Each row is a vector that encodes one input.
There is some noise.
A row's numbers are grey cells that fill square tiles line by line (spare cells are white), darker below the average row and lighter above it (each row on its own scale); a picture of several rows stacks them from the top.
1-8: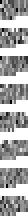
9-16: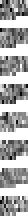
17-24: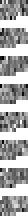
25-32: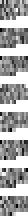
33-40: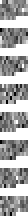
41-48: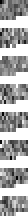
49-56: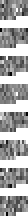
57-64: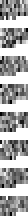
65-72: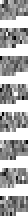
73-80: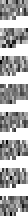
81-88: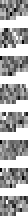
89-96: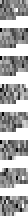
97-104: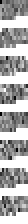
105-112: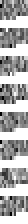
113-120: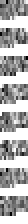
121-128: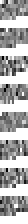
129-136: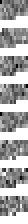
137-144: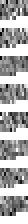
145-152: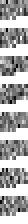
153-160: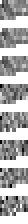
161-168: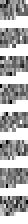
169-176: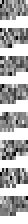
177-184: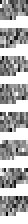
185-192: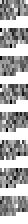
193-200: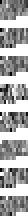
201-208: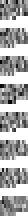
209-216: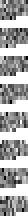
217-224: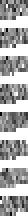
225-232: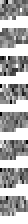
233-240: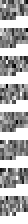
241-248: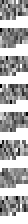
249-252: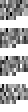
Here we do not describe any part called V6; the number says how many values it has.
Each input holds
a node of a 10-node tree and a true/false value, together with a list of up to two values of V6.
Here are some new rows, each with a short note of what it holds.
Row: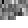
a node of a 10-node tree and a true/false value, together with a list of two items
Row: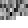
a node of a 10-node tree and a true/false value, together with a list of one item
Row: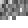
a node of a 10-node tree and a true/false value, together with the empty list
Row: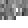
a node of a 10-node tree and a true/false value, together with the empty list
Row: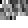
a node of a 10-node tree and a true/false value, together with the empty list
